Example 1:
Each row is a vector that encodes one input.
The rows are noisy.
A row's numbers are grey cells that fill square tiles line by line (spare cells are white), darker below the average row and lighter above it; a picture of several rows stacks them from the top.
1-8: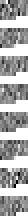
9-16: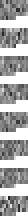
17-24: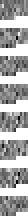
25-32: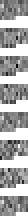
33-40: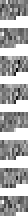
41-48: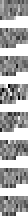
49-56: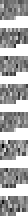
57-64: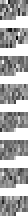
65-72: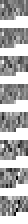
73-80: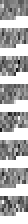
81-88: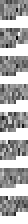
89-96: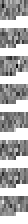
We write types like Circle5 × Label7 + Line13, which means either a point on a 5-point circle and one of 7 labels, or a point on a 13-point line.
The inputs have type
Circle8 + Line5 + Line8.
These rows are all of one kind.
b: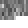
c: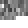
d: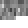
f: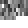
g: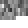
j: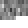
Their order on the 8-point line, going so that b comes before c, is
b, f, c, g, d, j.
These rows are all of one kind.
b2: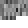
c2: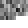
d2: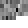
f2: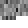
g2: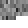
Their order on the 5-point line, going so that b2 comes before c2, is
b2, f2, d2, g2, c2.
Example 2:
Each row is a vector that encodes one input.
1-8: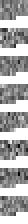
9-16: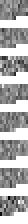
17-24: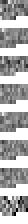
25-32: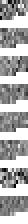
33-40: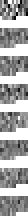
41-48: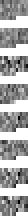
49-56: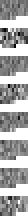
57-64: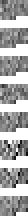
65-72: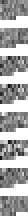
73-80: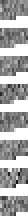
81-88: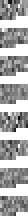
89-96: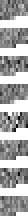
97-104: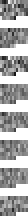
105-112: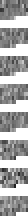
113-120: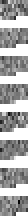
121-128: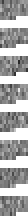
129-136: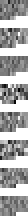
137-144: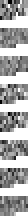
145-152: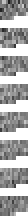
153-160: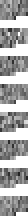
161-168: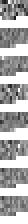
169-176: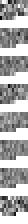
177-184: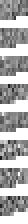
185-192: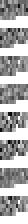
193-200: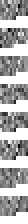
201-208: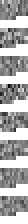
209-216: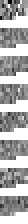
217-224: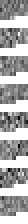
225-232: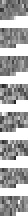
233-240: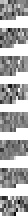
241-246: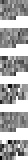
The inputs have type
Bool × Circle8 + Circle11 + Unit.
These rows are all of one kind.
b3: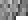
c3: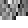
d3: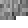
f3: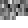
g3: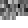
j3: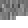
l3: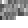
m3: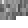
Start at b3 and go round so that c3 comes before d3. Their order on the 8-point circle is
b3, f3, l3, m3, g3, c3, j3, d3.
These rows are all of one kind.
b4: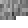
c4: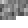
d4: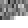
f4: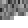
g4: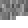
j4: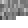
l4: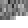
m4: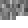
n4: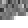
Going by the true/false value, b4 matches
c4 and j4.
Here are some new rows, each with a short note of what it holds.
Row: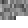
a fixed value
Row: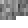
a point on an 8-point circle and a true/false value
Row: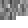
a fixed value
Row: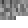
a point on an 11-point circle
